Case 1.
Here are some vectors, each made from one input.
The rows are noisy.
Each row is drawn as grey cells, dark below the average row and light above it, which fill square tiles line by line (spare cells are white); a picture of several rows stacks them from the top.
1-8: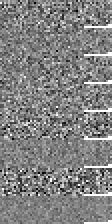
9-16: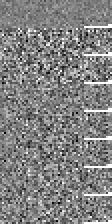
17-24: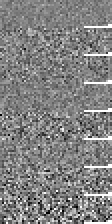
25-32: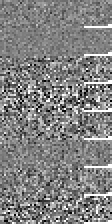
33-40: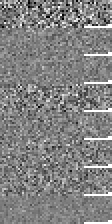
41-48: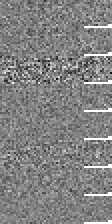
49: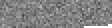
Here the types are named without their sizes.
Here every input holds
either a fixed value, or a node of a tree.
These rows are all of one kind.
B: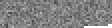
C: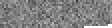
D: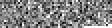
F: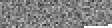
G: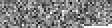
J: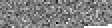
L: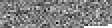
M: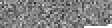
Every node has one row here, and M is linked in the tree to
C.
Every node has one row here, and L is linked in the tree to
J.
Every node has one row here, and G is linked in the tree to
D and F.
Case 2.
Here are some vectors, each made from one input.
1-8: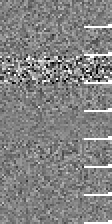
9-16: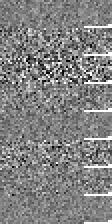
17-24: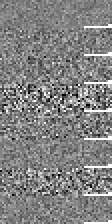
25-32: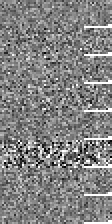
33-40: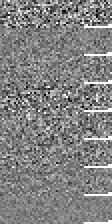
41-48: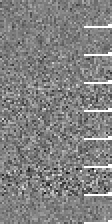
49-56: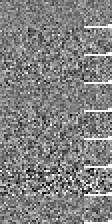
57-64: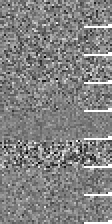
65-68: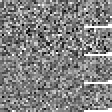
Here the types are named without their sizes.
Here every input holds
a node of a tree.
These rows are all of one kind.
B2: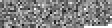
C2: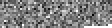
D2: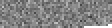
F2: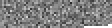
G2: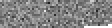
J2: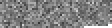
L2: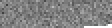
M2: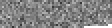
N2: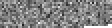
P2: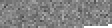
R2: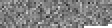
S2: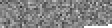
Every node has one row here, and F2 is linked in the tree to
B2.
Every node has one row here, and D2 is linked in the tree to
G2 and L2.
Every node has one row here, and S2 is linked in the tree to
J2 and R2.
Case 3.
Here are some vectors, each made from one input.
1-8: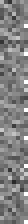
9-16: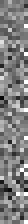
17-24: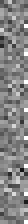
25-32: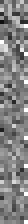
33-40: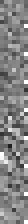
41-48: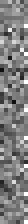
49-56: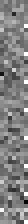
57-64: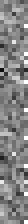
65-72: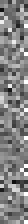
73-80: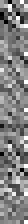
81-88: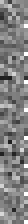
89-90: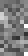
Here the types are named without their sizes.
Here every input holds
four true/false values.
